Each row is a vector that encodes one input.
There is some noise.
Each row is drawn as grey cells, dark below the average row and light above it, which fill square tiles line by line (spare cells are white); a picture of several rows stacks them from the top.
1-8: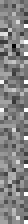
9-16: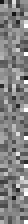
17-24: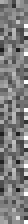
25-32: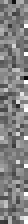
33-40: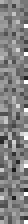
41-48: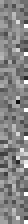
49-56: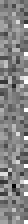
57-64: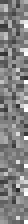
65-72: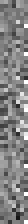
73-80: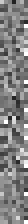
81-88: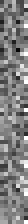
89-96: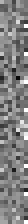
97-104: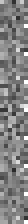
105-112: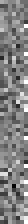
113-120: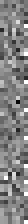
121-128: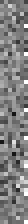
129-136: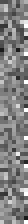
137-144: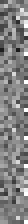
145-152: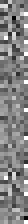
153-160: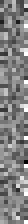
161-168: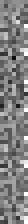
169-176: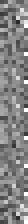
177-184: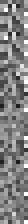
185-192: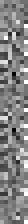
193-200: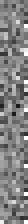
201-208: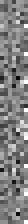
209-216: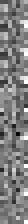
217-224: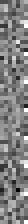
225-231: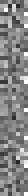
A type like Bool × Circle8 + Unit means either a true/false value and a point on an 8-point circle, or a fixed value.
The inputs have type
(Circle8 + Line7) × Line6 + Line9.
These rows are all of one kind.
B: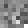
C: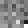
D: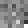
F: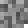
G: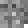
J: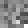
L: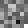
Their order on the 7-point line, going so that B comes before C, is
B, J, C, D, G, F, L.
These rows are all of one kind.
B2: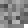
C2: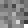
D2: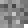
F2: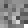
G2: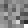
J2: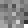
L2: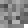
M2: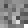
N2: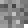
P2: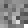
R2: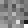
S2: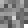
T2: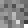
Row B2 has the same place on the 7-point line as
D2, L2 and N2.
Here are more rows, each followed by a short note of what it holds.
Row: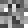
a point on a 9-point line
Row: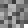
a point on a 6-point line and a point on a 7-point line
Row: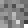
a point on a 6-point line and a point on a 7-point line
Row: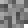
a point on a 6-point line and a point on a 7-point line
